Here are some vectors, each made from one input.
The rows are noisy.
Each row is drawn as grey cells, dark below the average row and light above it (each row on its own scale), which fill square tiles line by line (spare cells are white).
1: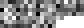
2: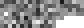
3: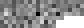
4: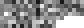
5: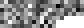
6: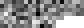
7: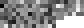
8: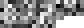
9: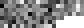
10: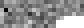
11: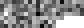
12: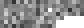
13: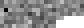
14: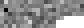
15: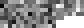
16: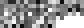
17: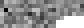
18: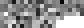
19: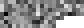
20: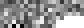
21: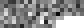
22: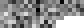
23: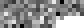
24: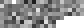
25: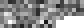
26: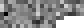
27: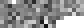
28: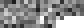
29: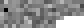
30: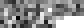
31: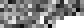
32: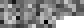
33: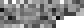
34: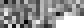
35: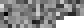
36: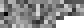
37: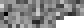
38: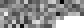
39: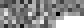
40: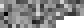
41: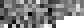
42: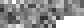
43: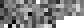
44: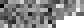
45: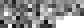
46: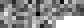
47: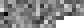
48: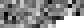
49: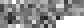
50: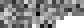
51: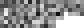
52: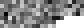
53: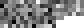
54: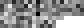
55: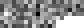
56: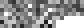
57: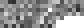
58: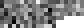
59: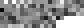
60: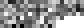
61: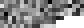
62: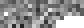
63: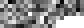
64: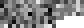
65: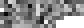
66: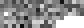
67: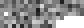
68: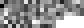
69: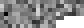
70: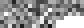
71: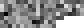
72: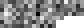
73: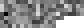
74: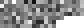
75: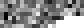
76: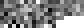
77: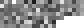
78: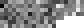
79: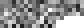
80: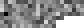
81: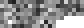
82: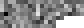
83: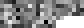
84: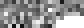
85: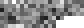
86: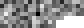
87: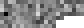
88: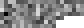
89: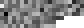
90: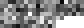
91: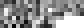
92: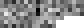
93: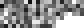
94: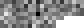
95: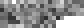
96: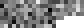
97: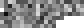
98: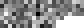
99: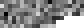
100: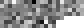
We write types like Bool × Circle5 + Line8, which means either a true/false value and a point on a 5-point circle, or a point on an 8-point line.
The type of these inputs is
Label5 × Line5 + Label6.
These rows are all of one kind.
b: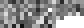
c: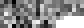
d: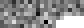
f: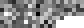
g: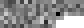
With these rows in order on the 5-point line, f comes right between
b and c.
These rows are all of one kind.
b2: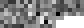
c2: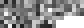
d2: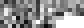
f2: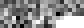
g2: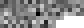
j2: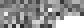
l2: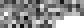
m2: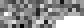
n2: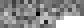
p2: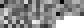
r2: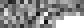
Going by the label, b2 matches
g2, n2 and r2.
